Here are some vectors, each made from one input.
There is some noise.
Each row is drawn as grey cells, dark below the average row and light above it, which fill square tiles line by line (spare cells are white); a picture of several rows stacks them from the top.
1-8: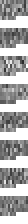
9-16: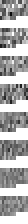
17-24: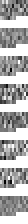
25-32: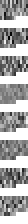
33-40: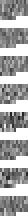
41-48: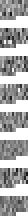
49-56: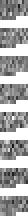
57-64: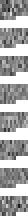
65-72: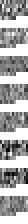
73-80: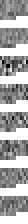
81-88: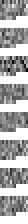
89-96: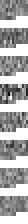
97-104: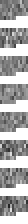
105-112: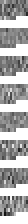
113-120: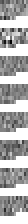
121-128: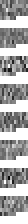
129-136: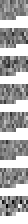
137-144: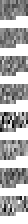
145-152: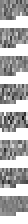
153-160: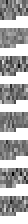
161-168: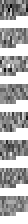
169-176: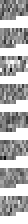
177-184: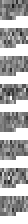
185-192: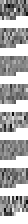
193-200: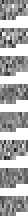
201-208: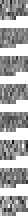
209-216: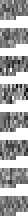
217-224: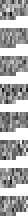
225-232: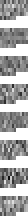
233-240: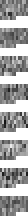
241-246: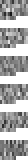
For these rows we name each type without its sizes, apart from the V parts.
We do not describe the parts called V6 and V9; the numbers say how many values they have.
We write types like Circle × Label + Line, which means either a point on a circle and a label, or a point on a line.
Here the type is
Bool × List(V9) + Line × (Line + V6).
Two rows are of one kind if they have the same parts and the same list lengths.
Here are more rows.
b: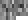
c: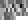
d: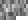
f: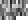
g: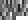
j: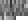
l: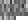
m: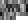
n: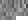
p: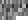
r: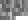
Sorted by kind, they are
b, c, p
d, f, j, l
g, r
m
n

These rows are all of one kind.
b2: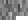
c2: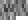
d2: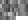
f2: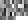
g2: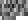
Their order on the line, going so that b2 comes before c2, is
d2, g2, b2, f2, c2.
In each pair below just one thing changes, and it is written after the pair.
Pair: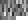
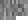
the value of V9 in item 2 of the list
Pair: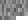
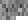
the value of V9 in item 2 of the list
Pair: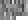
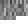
the true/false value
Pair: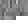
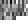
the value of V9 in item 1 of the list
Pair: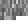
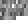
the value of V9 in item 1 of the list
